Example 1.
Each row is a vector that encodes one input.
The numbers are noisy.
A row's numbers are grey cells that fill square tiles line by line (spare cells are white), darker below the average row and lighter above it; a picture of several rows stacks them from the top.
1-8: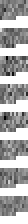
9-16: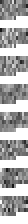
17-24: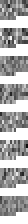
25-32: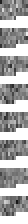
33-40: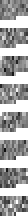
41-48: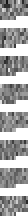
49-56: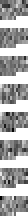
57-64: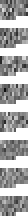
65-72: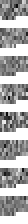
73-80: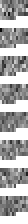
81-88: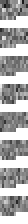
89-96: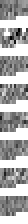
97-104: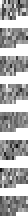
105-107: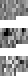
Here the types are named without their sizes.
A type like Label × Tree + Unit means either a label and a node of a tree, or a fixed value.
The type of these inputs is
List(Line) × Tree.
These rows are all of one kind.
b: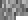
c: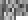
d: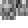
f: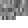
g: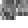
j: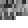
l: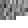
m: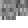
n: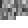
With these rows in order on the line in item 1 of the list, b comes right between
l and n.
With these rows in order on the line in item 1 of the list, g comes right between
c and d.
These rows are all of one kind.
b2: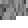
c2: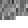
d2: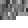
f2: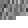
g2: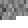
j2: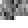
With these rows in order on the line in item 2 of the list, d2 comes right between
c2 and j2.
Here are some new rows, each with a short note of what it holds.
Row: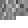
a node of a tree, together with a list of one item
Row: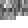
a node of a tree, together with a list of two items
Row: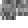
a node of a tree, together with a list of one item
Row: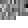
a node of a tree, together with the empty list
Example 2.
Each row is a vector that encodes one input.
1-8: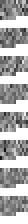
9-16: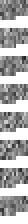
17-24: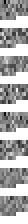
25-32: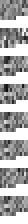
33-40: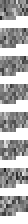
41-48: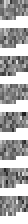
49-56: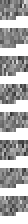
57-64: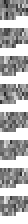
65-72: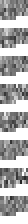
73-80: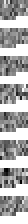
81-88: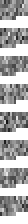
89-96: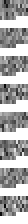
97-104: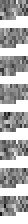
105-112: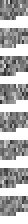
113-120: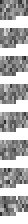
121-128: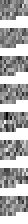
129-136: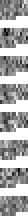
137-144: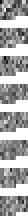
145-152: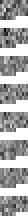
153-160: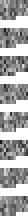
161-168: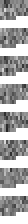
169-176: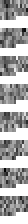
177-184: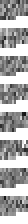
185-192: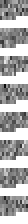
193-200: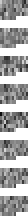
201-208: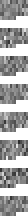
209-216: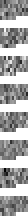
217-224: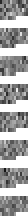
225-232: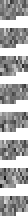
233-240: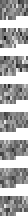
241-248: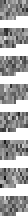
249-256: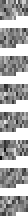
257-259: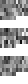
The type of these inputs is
Line5 + Line9 + Tree9.
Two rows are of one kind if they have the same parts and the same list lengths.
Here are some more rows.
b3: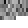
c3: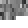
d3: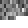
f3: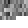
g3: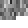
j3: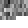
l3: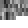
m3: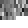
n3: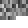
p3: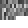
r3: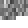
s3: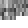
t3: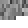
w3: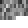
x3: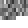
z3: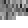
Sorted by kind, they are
b3, f3, j3, l3, m3, z3
c3, g3, r3, s3, t3, x3
d3, n3, p3, w3

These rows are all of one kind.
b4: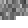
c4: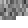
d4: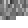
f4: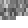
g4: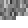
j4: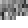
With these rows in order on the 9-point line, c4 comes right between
f4 and g4.
